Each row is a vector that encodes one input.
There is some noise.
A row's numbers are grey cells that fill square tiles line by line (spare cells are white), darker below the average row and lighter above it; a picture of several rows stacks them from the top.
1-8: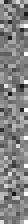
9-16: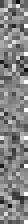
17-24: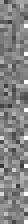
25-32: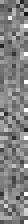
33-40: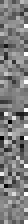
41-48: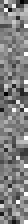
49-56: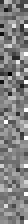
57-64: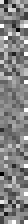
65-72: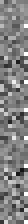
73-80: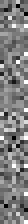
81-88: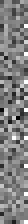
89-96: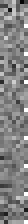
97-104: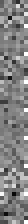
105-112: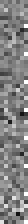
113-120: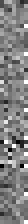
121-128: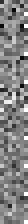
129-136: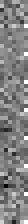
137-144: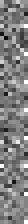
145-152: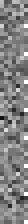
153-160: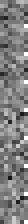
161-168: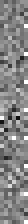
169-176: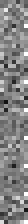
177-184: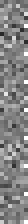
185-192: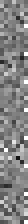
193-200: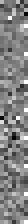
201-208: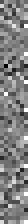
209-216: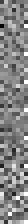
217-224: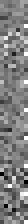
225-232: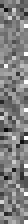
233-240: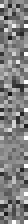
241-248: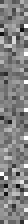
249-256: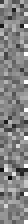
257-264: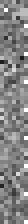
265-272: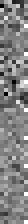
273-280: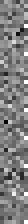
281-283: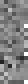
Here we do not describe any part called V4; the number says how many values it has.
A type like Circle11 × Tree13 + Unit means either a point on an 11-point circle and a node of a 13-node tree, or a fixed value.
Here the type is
Line9 × V4 + List3(Line7).
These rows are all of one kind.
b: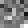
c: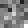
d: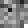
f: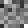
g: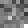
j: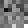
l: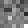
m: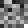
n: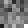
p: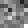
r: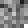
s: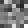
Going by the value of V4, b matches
c, d and m.
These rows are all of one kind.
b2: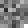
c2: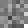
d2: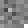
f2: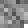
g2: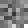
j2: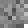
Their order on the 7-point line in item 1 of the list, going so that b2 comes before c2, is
b2, f2, g2, j2, d2, c2.
